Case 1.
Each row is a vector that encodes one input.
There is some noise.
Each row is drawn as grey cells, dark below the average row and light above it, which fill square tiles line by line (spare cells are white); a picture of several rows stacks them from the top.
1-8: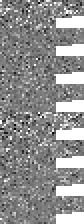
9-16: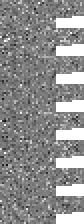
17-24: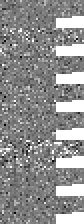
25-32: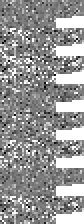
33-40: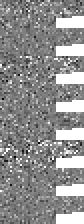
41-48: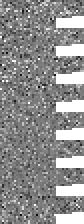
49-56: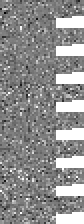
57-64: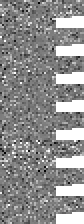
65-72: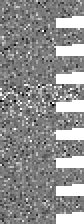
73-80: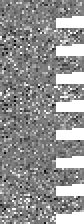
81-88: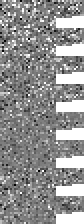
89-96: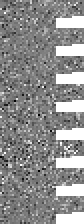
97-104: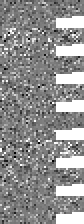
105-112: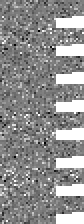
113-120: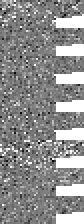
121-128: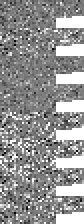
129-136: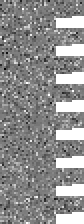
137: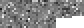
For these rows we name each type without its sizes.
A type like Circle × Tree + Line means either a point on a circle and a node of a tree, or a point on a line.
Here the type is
Label × Label × Line.
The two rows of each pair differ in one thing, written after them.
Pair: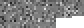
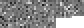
one of the two labels
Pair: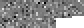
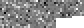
the place on the line
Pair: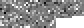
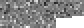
one of the two labels
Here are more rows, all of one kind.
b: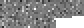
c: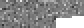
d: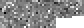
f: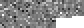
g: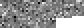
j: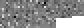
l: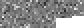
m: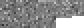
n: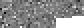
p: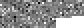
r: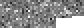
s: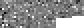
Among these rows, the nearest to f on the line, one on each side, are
c and r.
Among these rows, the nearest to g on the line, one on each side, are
d and j.
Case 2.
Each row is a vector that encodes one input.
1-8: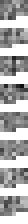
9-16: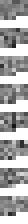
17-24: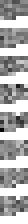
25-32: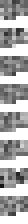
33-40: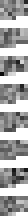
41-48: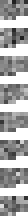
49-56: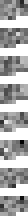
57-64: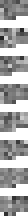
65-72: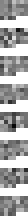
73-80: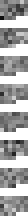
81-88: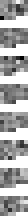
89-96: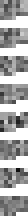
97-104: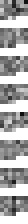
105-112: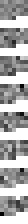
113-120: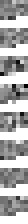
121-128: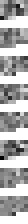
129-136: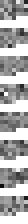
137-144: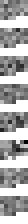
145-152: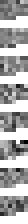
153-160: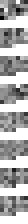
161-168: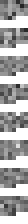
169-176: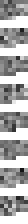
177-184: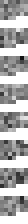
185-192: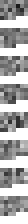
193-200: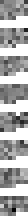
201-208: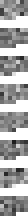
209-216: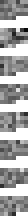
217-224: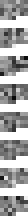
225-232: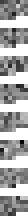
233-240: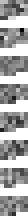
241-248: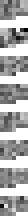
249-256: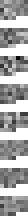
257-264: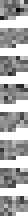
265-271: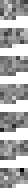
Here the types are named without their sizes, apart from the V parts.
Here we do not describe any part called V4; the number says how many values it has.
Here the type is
(Bool × Bool × Bool × Bool + Unit) × Line × V4.
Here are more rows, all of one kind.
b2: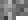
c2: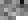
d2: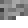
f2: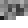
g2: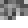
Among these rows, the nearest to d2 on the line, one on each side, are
b2 and g2.
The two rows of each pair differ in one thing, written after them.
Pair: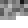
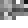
the place on the line
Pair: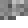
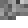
one of the four true/false values
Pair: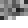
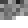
the place on the line
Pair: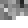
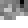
one of the four true/false values
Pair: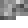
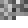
one of the four true/false values
